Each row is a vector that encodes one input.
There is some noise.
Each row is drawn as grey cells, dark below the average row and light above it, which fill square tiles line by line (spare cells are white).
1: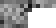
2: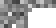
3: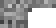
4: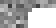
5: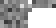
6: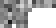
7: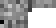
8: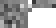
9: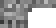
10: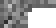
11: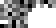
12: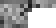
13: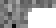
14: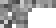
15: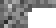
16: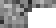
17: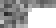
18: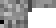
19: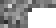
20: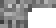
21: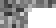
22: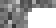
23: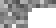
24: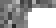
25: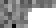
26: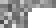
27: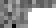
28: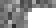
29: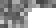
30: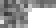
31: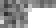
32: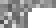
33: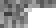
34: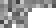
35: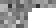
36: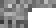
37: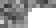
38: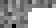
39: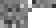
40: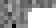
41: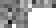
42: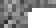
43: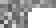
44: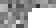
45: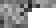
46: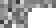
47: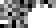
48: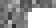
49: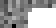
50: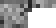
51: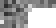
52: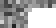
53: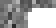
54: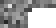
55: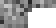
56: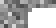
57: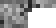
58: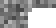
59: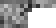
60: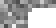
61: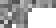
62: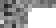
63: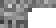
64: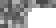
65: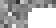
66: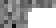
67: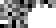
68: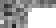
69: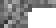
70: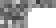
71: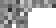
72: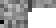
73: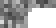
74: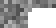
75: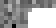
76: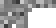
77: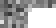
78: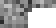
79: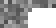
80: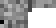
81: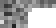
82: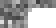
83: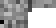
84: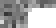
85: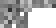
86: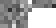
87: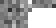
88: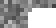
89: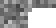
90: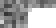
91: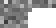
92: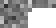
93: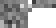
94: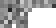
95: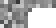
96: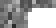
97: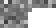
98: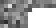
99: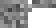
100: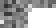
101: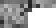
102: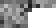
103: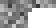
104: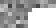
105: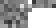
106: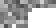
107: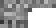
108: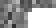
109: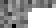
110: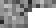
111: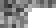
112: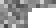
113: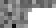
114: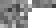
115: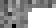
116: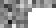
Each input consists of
a list of up to two points on a 9-point line.
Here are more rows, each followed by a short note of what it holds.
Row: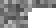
a list of two items
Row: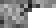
a list of one item
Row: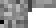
a list of one item
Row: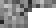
a list of one item
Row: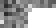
a list of two items
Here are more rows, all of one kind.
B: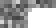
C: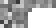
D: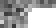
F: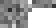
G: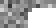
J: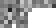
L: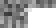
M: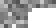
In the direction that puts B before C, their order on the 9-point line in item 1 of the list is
D, L, B, F, J, C, M, G.
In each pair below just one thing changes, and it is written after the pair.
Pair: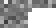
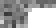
the place on the 9-point line in item 1 of the list
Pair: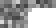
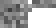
the place on the 9-point line in item 1 of the list
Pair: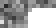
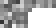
the place on the 9-point line in item 1 of the list
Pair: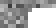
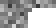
the place on the 9-point line in item 2 of the list
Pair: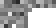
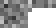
the place on the 9-point line in item 1 of the list
